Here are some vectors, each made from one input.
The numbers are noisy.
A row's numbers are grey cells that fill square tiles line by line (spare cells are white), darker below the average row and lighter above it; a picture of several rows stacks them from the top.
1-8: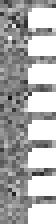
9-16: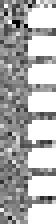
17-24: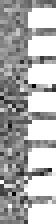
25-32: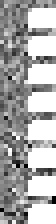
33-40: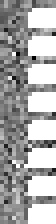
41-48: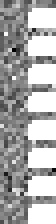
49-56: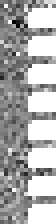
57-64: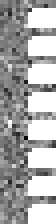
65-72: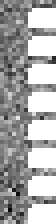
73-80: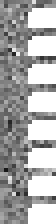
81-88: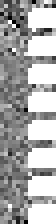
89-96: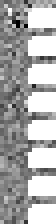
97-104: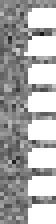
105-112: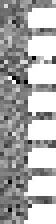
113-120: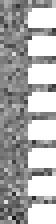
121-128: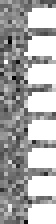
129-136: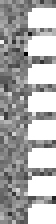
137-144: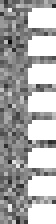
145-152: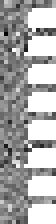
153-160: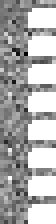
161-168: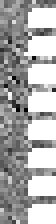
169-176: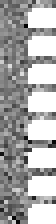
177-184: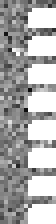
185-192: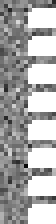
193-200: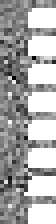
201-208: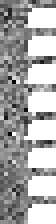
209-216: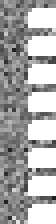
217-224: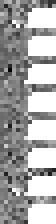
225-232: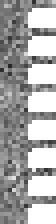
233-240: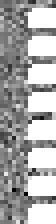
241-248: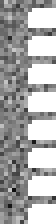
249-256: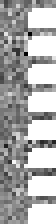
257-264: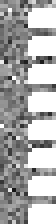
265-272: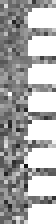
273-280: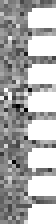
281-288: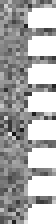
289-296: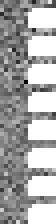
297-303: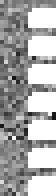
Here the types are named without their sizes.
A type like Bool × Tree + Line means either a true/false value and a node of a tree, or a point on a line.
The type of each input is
Line.
